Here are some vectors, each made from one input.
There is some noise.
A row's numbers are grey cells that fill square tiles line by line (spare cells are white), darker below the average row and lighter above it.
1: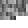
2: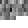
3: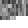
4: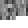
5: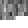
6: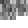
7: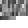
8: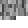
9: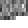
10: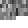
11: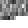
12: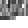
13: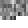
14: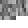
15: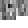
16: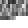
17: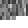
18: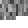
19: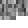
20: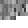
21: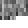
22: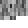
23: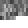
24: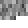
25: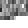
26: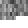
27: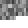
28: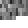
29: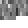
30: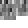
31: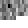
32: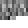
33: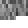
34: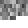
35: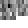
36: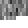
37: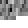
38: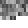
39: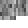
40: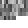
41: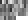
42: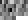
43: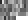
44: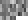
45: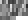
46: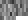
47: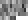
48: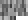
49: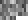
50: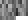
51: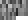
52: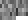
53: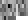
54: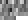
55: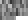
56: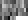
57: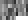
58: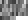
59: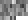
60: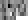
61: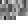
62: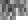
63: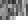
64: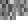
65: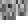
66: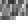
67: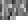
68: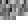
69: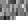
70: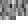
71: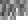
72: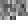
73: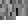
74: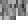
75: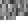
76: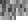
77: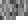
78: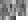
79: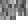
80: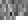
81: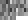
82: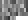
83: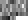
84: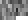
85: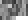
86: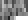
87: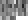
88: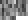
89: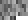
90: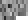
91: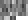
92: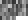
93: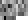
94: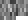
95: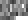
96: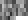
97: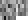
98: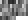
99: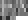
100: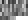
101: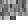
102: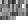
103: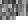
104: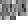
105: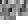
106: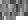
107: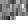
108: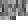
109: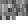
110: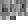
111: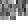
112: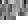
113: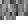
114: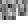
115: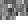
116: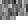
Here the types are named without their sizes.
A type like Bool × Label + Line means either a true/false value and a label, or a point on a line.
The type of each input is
Bool × (Circle + Line).
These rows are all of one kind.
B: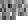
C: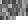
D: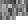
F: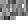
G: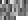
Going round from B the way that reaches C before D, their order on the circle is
B, C, D, G, F.
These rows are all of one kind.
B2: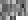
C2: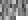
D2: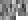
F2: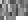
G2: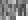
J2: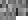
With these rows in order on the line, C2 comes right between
F2 and G2.
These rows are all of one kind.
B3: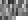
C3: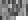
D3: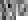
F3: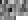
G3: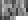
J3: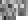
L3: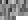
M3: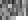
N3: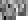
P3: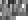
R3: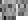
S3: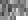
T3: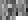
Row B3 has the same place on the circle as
D3 and P3.
